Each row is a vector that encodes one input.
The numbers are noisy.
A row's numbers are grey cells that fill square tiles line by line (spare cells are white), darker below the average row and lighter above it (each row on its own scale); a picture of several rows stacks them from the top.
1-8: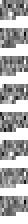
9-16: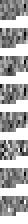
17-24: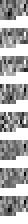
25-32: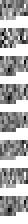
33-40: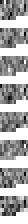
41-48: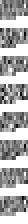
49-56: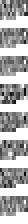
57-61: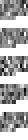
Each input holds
a true/false value, together with either a fixed value, or a node of an 8-node tree.
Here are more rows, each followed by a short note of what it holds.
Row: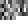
a true/false value
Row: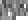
a node of an 8-node tree and a true/false value
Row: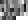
a node of an 8-node tree and a true/false value
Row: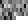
a true/false value
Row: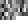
a true/false value
